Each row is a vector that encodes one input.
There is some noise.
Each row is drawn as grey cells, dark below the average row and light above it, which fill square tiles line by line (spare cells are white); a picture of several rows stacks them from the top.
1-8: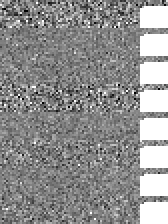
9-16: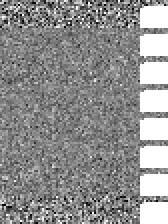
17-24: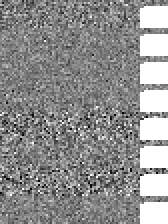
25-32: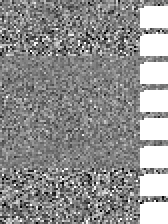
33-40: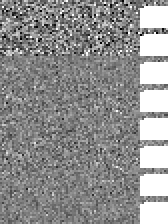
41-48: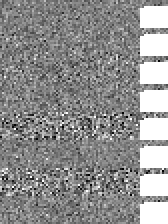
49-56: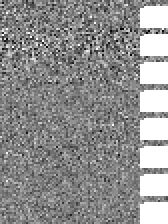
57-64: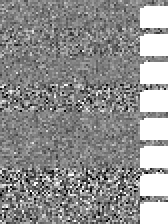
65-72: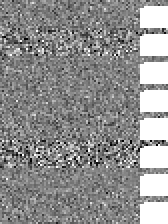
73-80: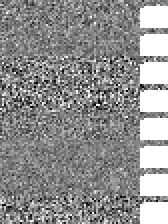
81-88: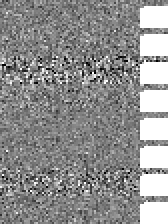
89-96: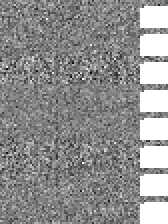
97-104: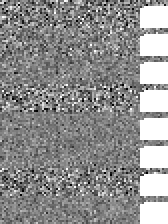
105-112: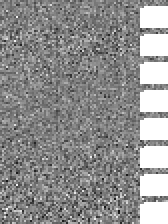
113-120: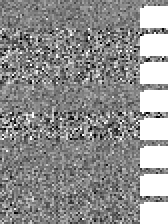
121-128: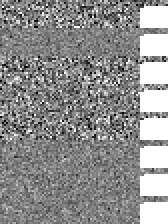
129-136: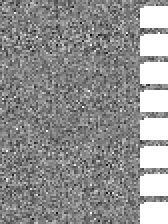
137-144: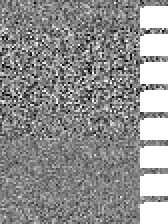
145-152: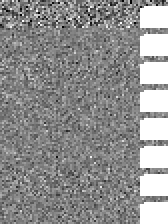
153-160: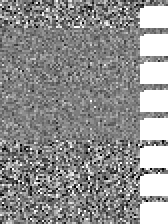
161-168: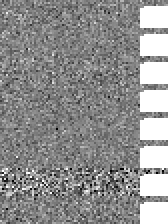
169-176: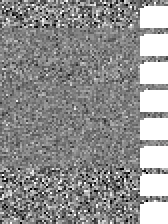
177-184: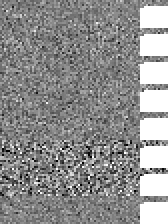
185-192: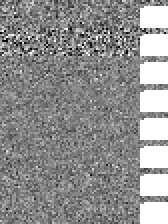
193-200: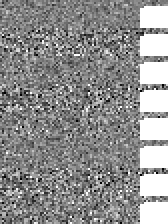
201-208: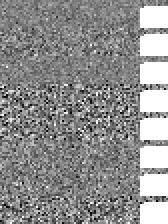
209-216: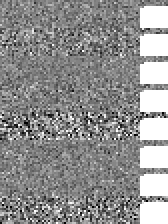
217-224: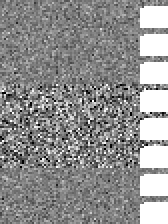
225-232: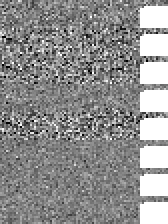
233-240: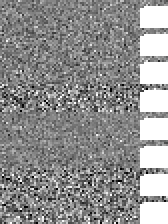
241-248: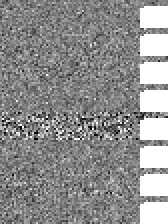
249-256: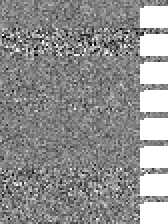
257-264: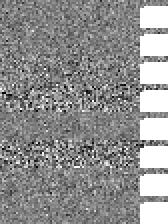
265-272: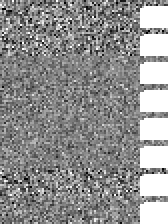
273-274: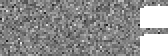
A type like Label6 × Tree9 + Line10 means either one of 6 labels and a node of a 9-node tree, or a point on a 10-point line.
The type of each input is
Circle11 + (Label4 + Line15) × Line12.
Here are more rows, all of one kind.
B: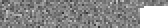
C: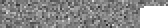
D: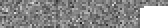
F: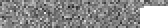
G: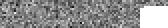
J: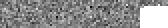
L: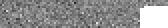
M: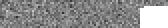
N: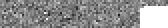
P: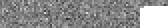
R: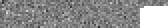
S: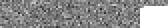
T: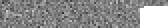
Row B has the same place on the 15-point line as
C, L, R and T.
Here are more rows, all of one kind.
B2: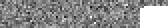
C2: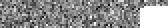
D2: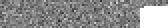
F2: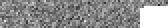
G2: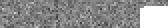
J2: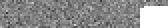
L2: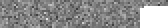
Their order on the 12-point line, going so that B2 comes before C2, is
D2, B2, G2, C2, J2, L2, F2.
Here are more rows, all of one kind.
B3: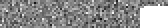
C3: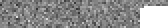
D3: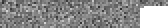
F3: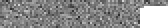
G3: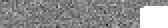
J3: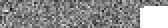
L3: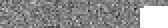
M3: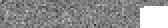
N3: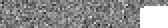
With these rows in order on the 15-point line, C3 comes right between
D3 and M3.
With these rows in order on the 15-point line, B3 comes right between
F3 and L3.
